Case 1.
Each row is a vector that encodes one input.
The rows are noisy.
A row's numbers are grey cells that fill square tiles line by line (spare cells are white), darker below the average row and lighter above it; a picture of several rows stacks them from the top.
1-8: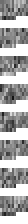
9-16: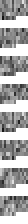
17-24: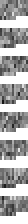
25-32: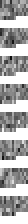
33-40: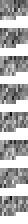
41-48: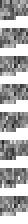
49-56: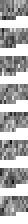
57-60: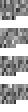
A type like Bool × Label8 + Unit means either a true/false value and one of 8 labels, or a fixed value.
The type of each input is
Bool × Bool × Bool × Bool.
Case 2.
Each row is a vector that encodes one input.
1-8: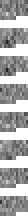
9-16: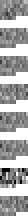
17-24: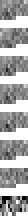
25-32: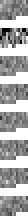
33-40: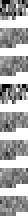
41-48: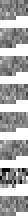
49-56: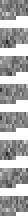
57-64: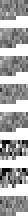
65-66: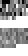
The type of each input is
Bool × Bool × Bool.
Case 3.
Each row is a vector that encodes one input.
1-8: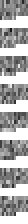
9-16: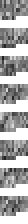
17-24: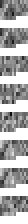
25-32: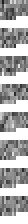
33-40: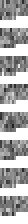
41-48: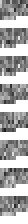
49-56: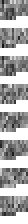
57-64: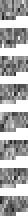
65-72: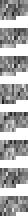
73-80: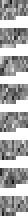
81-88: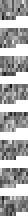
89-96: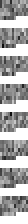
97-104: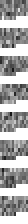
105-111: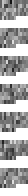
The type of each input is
Bool × Bool × Bool × Bool.
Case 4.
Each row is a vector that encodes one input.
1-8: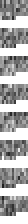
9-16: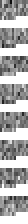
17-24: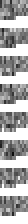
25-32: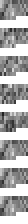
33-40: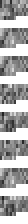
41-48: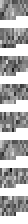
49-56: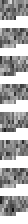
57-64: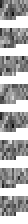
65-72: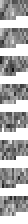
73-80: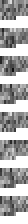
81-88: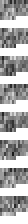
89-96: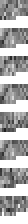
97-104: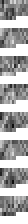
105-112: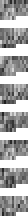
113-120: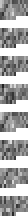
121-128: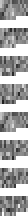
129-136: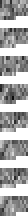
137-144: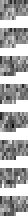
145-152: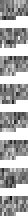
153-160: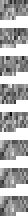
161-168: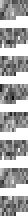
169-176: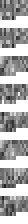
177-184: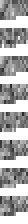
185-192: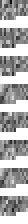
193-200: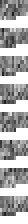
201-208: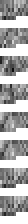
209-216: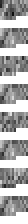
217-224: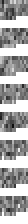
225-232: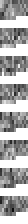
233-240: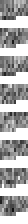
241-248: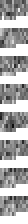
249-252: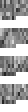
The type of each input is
Bool × Bool × Bool × Bool.
